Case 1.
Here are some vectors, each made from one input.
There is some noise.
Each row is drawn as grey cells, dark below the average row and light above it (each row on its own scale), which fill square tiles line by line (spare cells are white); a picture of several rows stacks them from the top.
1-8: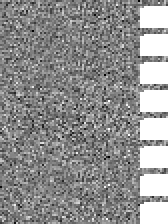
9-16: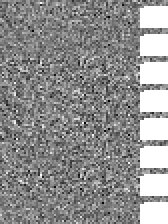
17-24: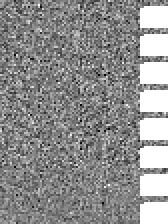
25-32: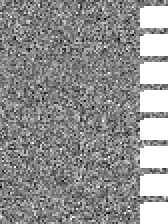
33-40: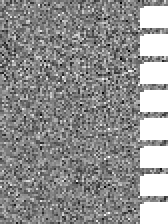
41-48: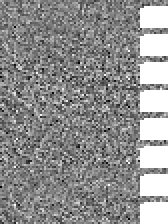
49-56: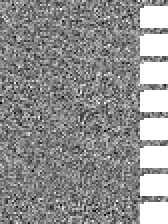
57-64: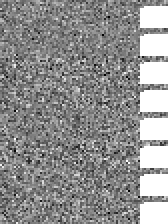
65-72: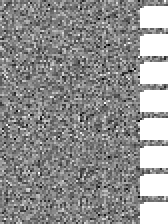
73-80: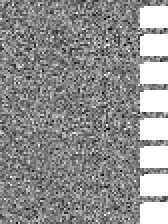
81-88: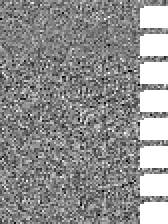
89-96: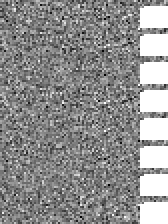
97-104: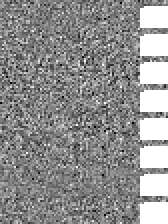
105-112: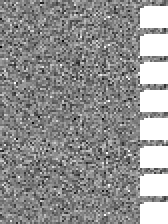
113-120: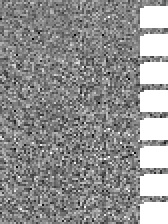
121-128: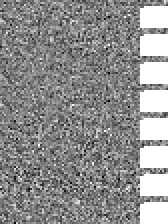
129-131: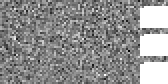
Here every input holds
a true/false value, together with a list of up to two points on an 8-point line.
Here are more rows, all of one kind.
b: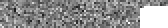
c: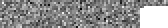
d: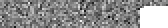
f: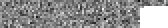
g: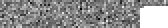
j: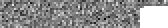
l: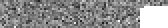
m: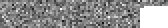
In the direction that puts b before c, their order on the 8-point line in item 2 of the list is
j, d, l, b, f, c, g, m.
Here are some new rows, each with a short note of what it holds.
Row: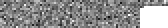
a true/false value, together with a list of one item
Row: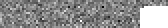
a true/false value, together with the empty list
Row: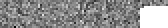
a true/false value, together with a list of two items
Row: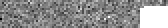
a true/false value, together with a list of one item
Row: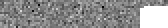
a true/false value, together with the empty list
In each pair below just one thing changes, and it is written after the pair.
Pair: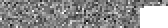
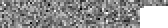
the place on the 8-point line in item 1 of the list
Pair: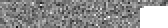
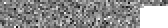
the place on the 8-point line in item 1 of the list
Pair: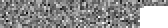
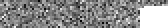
the true/false value
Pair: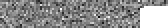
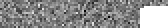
the true/false value
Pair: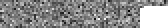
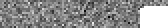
the true/false value
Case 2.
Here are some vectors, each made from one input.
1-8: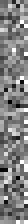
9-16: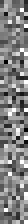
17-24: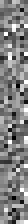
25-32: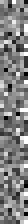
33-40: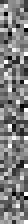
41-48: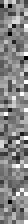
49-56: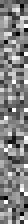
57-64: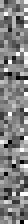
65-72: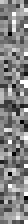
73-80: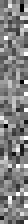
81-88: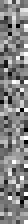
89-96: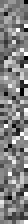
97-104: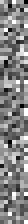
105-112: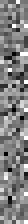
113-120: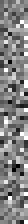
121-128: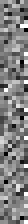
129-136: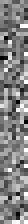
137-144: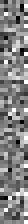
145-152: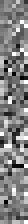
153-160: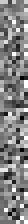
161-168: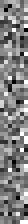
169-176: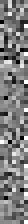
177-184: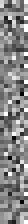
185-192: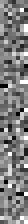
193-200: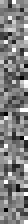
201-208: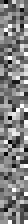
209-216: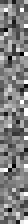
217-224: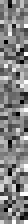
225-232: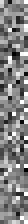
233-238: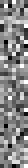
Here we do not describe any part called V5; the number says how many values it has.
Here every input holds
a point on a 6-point line, a point on an 11-point line, three true/false values and a value of V5.
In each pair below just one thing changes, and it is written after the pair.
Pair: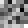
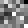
the value of V5
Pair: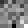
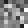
the place on the 6-point line
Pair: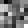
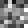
the value of V5
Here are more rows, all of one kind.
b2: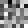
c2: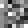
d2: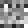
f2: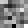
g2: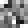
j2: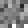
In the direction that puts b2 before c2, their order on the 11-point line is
b2, j2, f2, d2, c2, g2.
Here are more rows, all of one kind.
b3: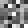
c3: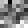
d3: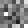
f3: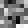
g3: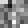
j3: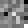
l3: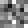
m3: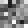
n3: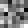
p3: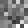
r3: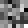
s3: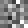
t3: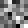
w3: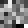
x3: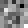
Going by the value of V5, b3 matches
c3, d3, p3 and s3.
